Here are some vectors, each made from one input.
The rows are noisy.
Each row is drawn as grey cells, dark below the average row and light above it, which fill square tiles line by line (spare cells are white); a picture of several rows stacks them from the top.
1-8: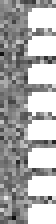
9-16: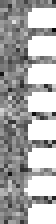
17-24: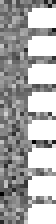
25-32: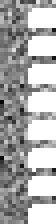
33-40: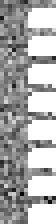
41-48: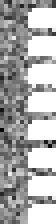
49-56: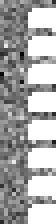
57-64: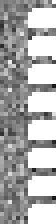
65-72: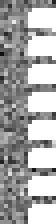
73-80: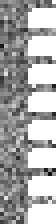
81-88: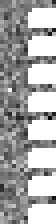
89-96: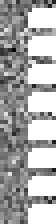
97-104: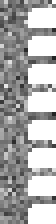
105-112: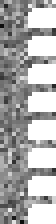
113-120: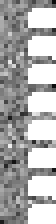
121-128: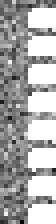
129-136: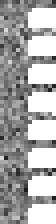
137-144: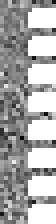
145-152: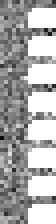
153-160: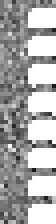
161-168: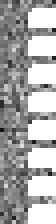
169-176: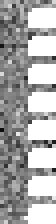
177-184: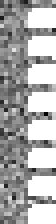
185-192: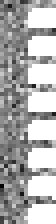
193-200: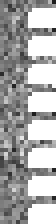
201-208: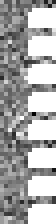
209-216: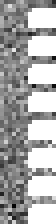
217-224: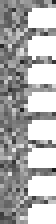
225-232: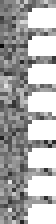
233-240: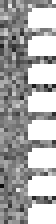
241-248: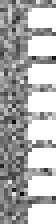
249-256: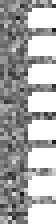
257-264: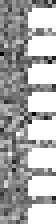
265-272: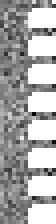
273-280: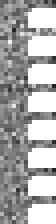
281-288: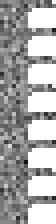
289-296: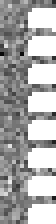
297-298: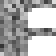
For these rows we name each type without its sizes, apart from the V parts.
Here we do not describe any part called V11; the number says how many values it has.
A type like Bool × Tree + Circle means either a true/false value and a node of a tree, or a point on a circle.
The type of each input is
(Circle + V11) × Label.
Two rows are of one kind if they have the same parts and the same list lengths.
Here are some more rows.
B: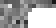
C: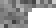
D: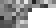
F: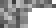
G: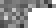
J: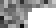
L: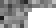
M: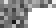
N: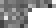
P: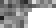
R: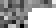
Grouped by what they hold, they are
B, C, F
D, G, J, L, M, N, P, R

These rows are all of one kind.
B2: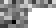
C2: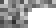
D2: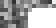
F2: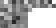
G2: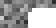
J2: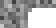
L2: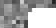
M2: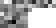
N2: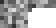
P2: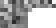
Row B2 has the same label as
D2, F2, M2 and P2.
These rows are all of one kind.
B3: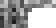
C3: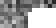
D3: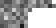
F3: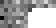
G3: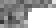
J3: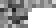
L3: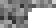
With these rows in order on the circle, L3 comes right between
B3 and F3.
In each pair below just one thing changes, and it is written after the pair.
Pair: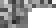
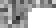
the label
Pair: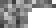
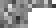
the value of V11
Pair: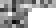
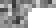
the value of V11
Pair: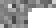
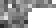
the label
